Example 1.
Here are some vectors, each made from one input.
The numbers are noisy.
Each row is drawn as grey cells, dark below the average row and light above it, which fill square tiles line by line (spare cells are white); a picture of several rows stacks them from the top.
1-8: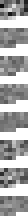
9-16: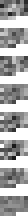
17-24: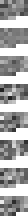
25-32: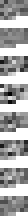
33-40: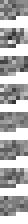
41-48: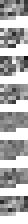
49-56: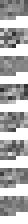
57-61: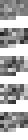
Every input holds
a list of up to two points on a 5-point line.
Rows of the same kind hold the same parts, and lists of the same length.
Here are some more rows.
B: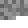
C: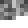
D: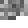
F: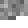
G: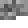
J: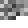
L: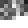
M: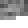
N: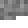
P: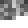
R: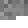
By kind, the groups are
B, D, F
C, L, P
G, J, M, N, R

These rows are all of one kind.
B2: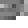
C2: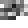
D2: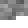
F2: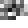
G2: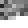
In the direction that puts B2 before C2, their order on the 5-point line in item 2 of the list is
D2, F2, B2, C2, G2.
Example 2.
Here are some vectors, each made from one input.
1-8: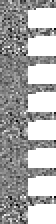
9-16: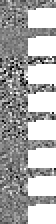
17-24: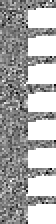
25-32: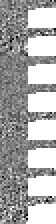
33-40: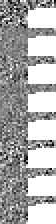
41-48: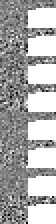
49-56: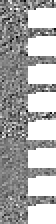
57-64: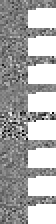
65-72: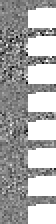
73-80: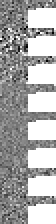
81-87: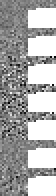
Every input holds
one of 5 labels and a point on a 12-point line.
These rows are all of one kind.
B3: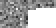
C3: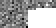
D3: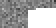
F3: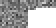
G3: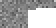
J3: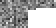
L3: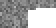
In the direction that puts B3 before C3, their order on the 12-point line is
L3, F3, G3, B3, D3, C3, J3.
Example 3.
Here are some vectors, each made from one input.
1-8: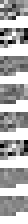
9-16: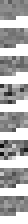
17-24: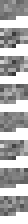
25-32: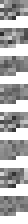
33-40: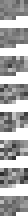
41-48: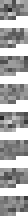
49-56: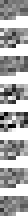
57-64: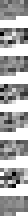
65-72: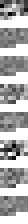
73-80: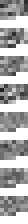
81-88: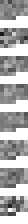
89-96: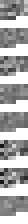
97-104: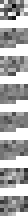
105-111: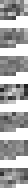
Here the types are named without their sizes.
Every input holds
a list of points on a line.
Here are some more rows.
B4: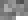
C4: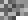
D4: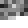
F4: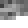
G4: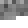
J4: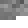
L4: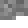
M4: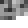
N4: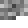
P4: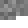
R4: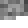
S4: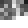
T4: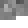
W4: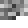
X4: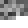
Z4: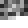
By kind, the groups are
B4, F4, J4, L4, N4, P4, T4, W4, X4
C4, D4, G4, R4, Z4
M4, S4

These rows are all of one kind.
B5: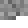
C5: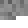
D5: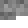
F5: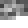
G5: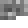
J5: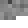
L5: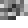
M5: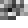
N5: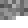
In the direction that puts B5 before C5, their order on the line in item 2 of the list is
G5, B5, J5, D5, C5, M5, L5, N5, F5.
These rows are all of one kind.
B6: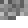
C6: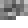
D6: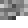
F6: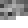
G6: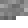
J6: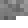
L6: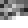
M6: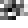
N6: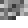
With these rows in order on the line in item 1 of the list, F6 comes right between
B6 and D6.
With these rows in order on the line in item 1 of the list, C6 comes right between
L6 and M6.
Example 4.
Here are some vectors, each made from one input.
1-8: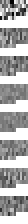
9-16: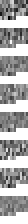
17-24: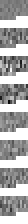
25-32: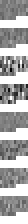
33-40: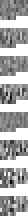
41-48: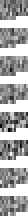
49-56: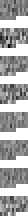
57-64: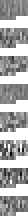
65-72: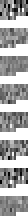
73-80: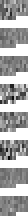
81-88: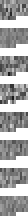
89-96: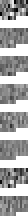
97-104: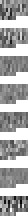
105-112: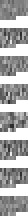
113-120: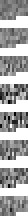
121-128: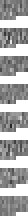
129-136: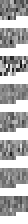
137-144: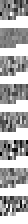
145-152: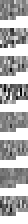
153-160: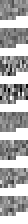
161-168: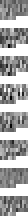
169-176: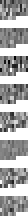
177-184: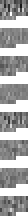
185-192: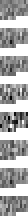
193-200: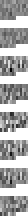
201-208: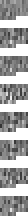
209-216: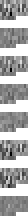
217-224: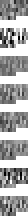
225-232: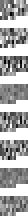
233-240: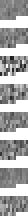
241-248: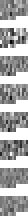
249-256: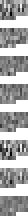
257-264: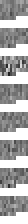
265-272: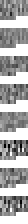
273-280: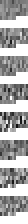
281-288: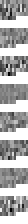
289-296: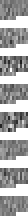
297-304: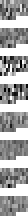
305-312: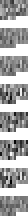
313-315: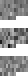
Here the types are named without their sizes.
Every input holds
a label, together with either a fixed value, or four true/false values.
